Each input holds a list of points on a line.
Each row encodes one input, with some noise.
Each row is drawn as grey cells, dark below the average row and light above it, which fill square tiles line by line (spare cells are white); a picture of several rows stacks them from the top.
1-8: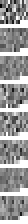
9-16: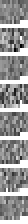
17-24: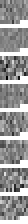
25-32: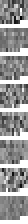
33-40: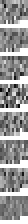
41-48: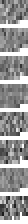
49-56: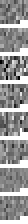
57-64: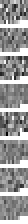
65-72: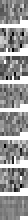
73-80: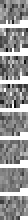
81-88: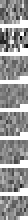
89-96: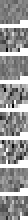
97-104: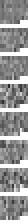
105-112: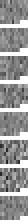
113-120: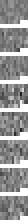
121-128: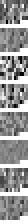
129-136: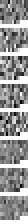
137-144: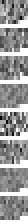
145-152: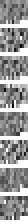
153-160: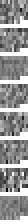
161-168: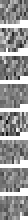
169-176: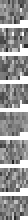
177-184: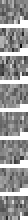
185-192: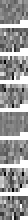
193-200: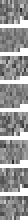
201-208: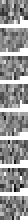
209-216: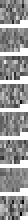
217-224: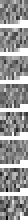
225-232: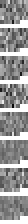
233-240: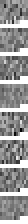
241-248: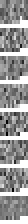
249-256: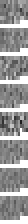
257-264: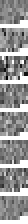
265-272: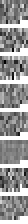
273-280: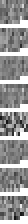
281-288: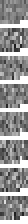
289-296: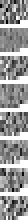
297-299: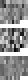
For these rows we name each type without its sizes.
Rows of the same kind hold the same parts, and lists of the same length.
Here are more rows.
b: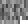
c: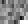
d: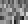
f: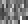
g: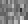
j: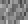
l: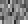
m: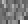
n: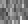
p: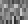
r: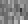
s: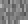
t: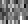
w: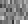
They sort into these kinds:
b, c, d, f
g, j, m, r, w
l, t
n, p, s

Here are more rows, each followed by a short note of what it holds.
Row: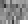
a list of one item
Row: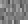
a list of two items
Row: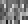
a list of one item
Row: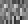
a list of three items
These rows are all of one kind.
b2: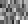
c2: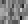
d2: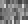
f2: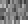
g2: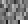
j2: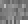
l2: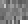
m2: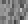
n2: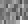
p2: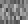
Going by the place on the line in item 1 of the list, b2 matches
c2 and m2.
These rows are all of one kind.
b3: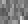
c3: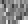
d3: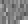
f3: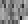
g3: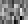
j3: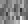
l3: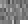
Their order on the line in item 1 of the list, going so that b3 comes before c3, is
b3, l3, d3, c3, j3, f3, g3.
